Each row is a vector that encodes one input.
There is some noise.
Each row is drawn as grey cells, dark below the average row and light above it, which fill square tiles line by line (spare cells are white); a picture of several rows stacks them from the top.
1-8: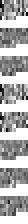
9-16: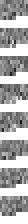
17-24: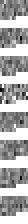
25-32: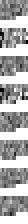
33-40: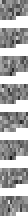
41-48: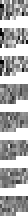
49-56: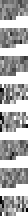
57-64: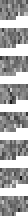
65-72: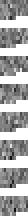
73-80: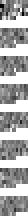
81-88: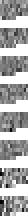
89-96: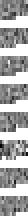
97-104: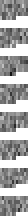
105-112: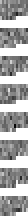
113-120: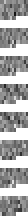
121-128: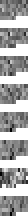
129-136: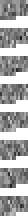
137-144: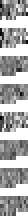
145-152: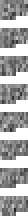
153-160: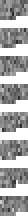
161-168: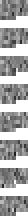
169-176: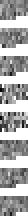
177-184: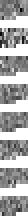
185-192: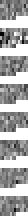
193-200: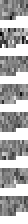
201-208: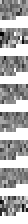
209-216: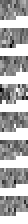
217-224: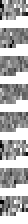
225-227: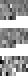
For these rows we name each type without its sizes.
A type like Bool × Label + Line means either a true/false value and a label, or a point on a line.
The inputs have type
Bool × Bool × Bool × Line + Label.
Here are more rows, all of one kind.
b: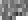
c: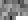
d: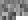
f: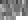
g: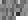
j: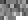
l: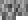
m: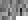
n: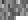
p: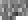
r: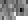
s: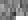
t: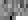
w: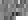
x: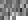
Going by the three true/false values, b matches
c, p, t and w.
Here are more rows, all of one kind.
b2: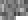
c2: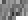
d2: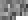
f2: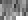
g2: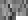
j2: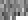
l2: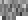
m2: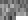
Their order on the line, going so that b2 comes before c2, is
l2, b2, j2, c2, d2, g2, m2, f2.
